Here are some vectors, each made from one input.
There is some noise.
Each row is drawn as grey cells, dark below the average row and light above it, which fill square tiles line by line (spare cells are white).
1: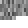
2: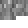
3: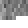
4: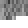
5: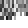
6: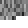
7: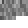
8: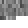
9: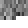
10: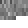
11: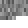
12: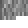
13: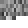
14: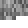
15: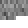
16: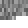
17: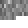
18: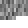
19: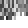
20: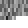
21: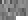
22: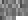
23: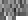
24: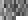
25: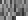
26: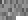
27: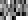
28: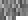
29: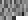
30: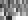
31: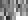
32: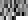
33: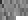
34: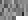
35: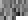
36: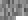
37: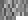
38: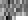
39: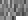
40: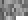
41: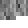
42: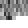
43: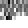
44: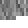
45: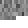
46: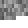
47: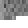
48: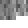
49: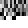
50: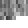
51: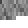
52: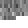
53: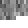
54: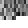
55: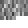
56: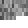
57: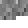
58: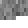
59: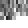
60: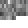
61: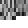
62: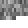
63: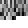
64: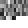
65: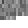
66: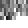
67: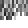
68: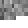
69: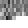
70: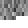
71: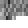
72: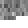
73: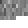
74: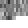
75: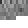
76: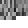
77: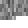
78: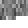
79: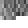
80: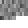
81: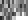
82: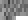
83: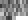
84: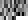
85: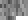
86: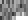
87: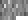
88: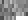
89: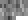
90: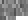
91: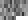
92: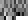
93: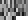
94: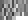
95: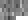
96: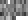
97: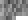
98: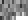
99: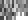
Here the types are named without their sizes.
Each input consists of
a point on a circle.
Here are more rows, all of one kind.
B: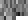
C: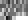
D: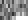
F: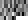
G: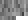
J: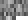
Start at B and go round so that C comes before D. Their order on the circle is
B, C, F, G, J, D.
